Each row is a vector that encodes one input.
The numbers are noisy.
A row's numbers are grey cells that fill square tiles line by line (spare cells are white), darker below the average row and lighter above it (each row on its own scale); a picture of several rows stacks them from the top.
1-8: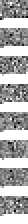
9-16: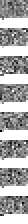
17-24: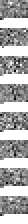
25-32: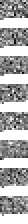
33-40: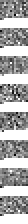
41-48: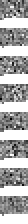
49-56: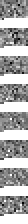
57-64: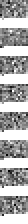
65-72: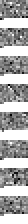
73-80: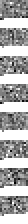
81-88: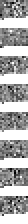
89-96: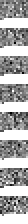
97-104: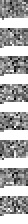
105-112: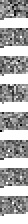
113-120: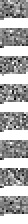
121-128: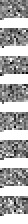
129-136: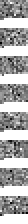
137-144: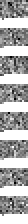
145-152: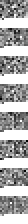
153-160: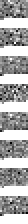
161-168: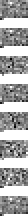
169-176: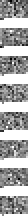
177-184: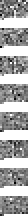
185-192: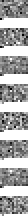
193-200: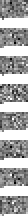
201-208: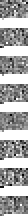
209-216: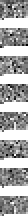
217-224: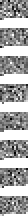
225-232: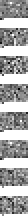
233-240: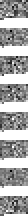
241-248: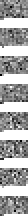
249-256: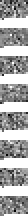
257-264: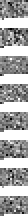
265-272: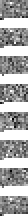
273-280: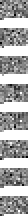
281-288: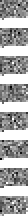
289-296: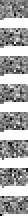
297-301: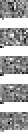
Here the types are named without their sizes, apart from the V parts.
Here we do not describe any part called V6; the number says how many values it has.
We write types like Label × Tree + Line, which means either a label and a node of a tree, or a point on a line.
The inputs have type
List(Bool × V6).
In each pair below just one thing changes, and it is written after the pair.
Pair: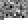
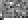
the true/false value in item 1 of the list
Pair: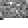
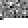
the value of V6 in item 1 of the list
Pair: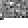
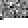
the value of V6 in item 1 of the list
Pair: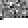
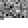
the true/false value in item 1 of the list
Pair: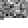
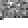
the true/false value in item 1 of the list
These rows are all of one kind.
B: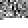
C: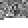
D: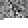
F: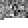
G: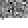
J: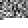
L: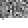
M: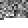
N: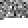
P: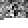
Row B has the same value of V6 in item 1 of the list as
D, G, J and L.
